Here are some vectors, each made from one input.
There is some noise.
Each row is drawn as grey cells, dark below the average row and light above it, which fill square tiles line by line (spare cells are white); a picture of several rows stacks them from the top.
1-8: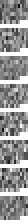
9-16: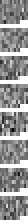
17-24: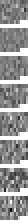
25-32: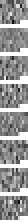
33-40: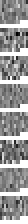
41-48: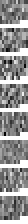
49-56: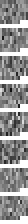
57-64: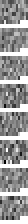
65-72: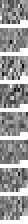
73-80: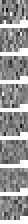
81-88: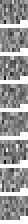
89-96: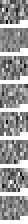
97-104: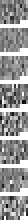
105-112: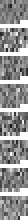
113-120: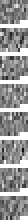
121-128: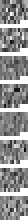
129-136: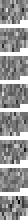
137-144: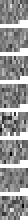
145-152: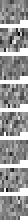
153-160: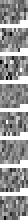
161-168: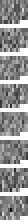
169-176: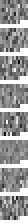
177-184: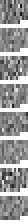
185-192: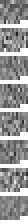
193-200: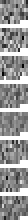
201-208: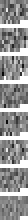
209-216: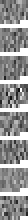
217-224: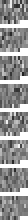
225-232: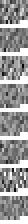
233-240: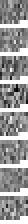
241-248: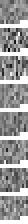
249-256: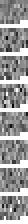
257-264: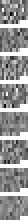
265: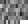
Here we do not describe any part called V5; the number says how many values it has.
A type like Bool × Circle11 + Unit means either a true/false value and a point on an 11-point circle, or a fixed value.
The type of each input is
Bool × Bool × Bool + (Circle17 + Unit) × V5.
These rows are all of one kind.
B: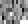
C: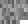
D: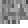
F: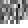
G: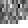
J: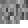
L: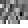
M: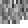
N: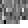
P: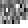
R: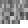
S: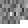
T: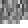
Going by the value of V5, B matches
D and J.
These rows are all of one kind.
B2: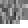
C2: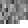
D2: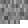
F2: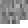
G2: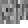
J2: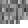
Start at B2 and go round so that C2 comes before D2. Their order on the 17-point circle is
B2, F2, J2, C2, G2, D2.
